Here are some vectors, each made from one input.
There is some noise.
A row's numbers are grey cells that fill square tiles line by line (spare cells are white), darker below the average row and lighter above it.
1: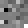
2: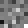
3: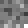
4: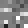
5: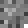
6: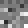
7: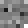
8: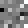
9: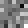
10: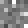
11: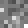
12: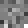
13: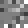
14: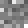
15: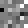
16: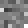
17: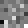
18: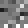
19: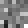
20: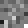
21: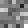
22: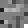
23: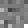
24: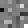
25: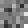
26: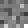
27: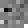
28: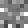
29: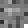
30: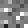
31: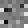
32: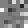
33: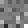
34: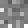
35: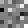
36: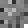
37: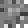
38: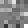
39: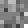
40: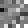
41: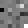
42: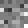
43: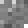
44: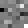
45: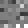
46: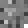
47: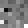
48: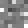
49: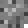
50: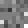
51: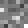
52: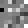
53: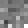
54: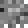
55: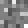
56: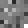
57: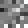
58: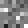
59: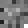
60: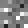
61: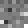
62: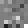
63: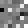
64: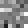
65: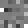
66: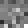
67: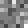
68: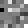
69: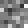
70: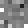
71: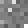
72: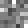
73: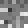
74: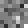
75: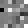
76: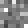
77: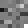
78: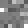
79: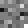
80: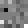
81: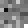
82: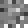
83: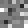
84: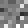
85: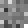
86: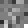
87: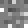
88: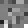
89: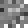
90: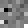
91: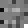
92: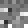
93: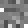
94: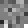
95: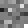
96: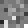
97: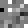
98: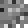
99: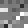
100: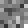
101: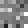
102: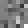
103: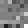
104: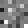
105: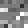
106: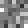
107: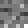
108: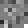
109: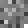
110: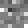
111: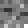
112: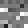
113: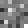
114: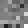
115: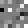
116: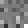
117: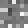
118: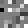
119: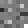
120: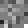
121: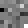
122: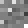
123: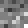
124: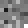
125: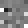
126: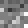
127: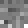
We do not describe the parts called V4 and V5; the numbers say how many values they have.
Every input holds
a true/false value, together with either a point on a 6-point line, or a value of V4 and a value of V5.
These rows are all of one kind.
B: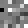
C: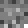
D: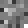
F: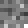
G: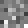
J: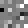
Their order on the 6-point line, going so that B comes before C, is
B, J, F, G, D, C.
